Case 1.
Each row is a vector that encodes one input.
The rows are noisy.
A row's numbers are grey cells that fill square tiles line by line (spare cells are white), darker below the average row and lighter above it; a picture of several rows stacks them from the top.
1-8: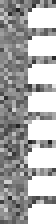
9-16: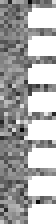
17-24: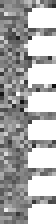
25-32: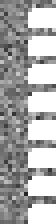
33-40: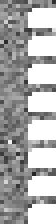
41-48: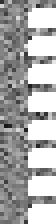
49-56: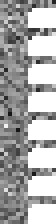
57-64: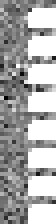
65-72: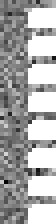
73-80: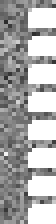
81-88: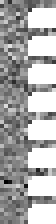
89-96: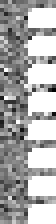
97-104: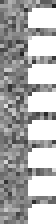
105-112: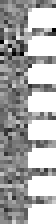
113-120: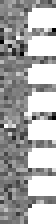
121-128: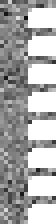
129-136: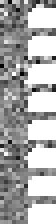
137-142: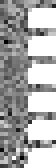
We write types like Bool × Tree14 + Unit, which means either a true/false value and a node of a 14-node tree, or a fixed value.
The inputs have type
List2(Line7).
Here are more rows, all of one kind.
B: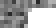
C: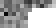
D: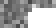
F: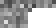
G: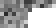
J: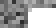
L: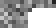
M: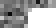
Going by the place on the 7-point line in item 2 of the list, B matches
D and J.
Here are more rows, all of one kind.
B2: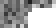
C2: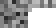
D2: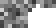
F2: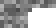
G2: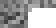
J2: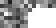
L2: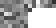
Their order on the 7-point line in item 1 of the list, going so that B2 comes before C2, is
J2, L2, D2, F2, B2, G2, C2.
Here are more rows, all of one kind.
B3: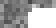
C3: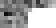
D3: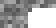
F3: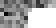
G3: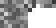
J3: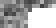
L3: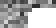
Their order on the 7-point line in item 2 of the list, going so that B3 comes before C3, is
L3, B3, C3, D3, J3, G3, F3.
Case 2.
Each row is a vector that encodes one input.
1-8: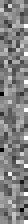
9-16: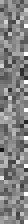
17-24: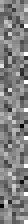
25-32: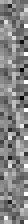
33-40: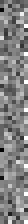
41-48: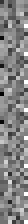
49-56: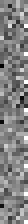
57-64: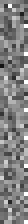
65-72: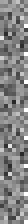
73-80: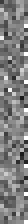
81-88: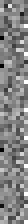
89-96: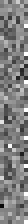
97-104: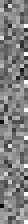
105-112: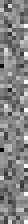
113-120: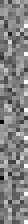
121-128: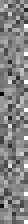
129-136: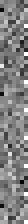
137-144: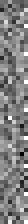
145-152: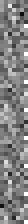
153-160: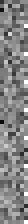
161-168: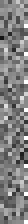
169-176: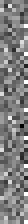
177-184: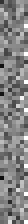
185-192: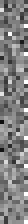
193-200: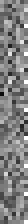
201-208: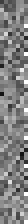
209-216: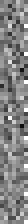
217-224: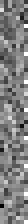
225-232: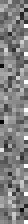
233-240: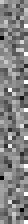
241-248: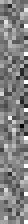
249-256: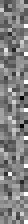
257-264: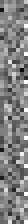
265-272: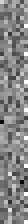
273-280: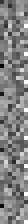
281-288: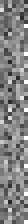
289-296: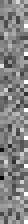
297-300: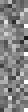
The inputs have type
Bool × Circle20.
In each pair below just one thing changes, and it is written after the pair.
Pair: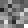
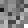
the true/false value
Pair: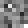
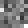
the true/false value
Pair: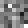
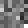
the true/false value
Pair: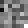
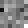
the true/false value
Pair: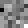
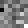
the true/false value
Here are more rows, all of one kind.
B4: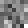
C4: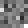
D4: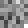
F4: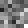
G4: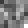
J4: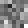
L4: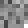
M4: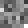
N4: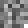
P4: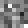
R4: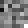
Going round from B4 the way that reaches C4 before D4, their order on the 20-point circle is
B4, J4, F4, R4, N4, P4, C4, M4, G4, L4, D4.
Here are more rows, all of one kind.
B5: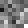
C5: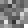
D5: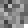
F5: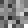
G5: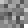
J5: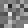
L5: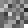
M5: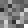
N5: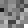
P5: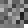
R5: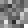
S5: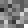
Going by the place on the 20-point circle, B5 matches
M5, N5 and S5.
